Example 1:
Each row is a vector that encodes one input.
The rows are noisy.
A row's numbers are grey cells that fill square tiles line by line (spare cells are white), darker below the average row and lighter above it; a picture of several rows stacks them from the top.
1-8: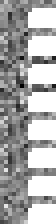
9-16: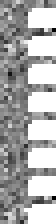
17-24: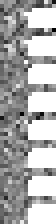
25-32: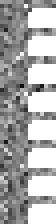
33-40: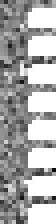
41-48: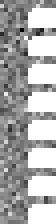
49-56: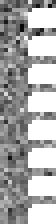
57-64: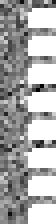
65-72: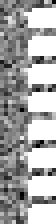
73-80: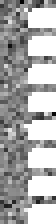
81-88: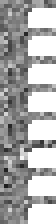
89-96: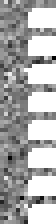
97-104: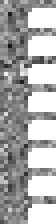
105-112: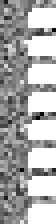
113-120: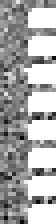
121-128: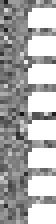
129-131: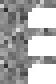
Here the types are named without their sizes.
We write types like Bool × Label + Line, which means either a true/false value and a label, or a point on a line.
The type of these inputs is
Label + Line.
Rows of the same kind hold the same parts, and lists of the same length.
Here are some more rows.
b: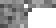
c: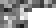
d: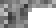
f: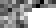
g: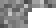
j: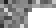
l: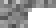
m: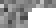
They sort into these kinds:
b, d, g, j, l, m
c, f

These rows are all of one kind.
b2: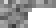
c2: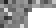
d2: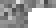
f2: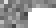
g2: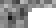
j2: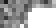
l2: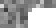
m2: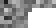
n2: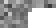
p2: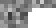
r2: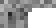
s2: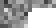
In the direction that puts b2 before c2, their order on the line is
g2, r2, p2, l2, f2, b2, d2, n2, s2, m2, c2, j2.
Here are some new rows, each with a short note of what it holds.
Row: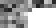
a label
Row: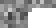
a point on a line
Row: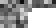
a label
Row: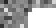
a point on a line
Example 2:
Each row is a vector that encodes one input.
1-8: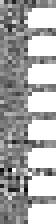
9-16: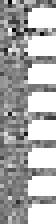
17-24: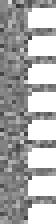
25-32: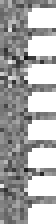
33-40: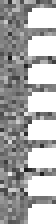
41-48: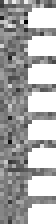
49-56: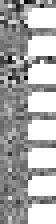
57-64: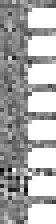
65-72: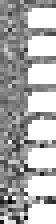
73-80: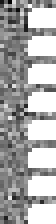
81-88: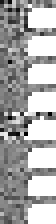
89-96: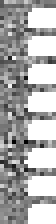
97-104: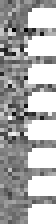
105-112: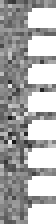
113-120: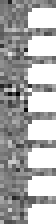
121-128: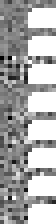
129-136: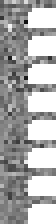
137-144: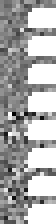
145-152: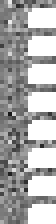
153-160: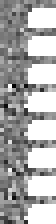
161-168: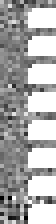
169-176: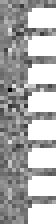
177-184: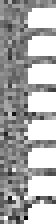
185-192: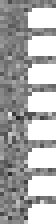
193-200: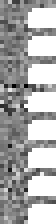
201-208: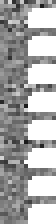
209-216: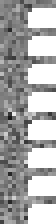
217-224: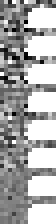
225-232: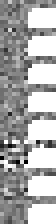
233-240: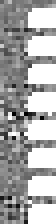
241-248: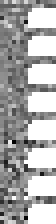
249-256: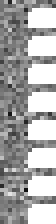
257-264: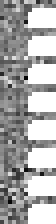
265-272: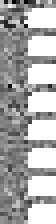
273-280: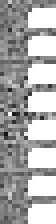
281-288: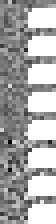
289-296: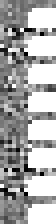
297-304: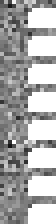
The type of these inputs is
List2(Circle10).
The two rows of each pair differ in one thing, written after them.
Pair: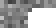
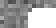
the place on the 10-point circle in item 2 of the list
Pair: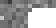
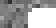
the place on the 10-point circle in item 2 of the list
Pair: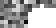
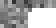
the place on the 10-point circle in item 2 of the list
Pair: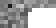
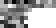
the place on the 10-point circle in item 1 of the list
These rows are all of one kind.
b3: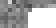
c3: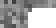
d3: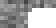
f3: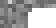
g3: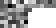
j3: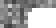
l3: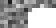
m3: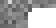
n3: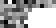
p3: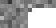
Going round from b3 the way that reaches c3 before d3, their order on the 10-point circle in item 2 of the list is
b3, f3, g3, j3, l3, c3, n3, p3, m3, d3.
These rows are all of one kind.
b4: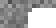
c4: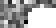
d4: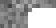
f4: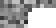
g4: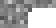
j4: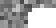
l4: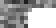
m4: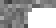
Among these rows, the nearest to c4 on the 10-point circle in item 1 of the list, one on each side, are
b4 and j4.
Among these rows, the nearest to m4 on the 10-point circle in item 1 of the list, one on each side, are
d4 and l4.
